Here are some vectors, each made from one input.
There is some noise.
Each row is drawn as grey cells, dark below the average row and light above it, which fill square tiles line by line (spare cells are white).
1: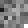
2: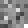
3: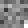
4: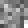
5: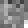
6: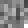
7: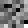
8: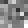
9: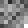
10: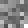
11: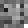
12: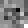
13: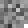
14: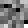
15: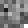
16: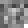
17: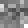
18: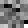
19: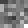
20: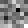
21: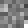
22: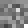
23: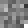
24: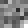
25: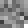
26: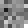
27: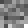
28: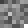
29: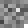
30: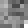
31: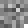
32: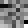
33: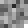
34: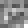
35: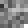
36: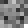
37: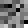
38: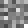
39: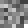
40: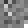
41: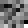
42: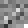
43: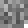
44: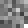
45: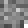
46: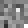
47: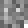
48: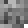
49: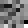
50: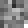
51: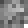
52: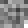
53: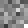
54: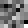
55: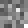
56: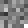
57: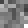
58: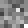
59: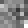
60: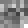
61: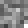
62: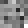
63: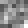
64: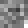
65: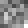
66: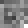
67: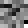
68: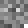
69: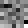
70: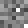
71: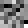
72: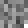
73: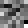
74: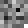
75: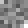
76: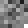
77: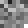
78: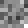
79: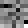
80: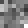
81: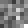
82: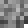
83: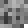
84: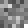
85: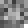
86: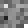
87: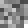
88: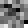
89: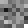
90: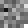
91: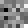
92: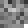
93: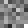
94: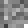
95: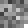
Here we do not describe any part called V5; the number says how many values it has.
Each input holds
a value of V5, together with a list of up to two items, each a point on a 4-point line and a true/false value.
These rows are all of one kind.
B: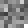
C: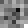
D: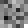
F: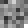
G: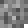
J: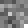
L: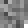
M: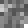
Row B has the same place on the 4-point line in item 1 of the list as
J and M.
